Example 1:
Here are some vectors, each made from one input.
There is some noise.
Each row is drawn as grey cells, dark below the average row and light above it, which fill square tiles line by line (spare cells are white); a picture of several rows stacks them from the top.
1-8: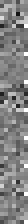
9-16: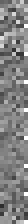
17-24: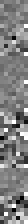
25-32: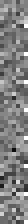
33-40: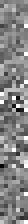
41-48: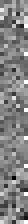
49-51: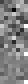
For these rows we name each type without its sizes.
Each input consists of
a point on a line.
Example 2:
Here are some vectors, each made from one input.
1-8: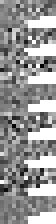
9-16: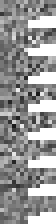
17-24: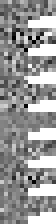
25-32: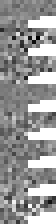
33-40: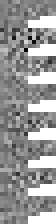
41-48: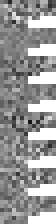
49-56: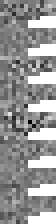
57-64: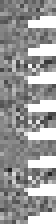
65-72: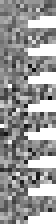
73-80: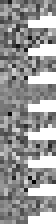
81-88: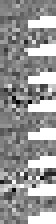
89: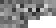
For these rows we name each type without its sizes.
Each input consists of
a point on a line.
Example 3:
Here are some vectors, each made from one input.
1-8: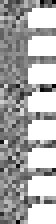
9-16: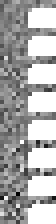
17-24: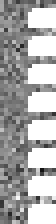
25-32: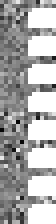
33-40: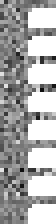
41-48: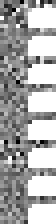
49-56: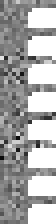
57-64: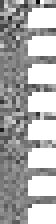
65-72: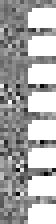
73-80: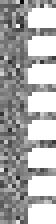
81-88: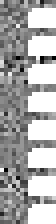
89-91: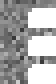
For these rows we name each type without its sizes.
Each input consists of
four true/false values.
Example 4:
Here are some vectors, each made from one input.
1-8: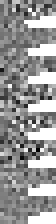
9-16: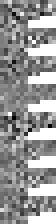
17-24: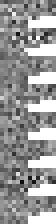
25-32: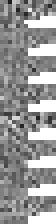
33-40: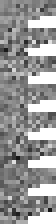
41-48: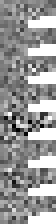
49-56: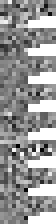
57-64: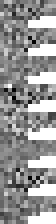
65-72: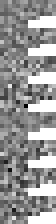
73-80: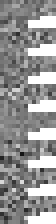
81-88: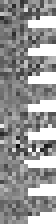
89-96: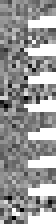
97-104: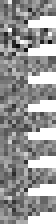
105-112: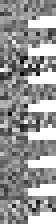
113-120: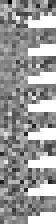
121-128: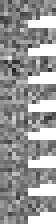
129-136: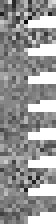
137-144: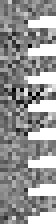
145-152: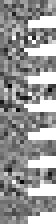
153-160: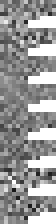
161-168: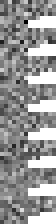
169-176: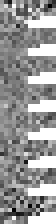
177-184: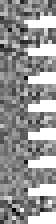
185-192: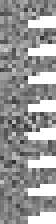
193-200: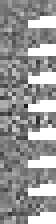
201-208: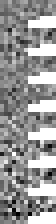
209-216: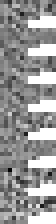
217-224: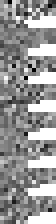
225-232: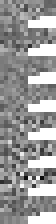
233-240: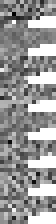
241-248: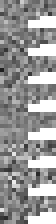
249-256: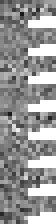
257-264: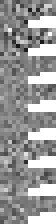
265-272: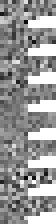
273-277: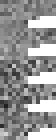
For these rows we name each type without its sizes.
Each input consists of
a point on each of two lines.
